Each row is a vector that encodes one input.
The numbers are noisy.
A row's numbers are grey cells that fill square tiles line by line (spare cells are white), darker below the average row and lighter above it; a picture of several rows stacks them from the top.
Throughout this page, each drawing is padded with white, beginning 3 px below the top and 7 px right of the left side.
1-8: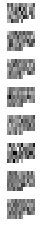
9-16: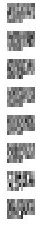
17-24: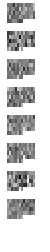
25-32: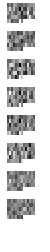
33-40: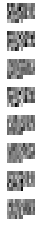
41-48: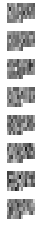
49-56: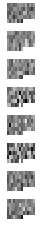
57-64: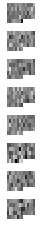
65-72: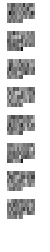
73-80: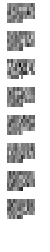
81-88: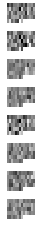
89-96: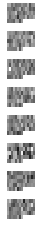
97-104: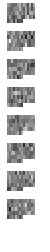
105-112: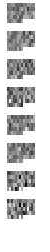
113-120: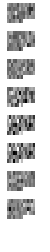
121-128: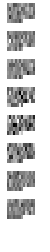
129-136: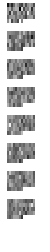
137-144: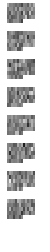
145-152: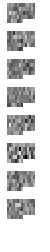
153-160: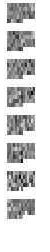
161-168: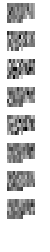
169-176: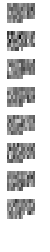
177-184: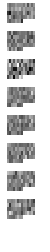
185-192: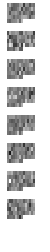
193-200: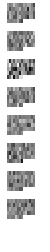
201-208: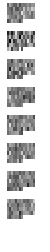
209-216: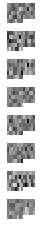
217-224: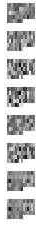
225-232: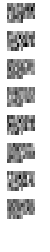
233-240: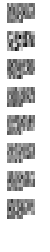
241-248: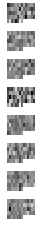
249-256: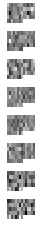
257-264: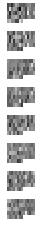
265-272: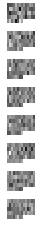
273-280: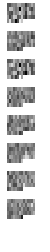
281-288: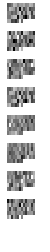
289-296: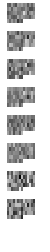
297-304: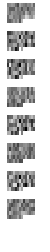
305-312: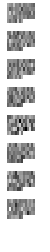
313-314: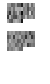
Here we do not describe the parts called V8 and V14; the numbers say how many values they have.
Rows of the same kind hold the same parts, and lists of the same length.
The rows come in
5 kinds.
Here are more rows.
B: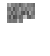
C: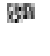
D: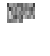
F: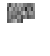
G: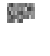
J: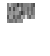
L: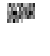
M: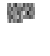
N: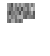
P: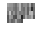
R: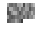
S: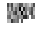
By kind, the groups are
B, D, J, P
C
F, G, M, N, R
L
S

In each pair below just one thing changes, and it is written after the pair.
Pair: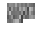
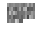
the value of V14
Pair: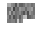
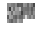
the value of V8
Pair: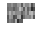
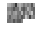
the value of V8
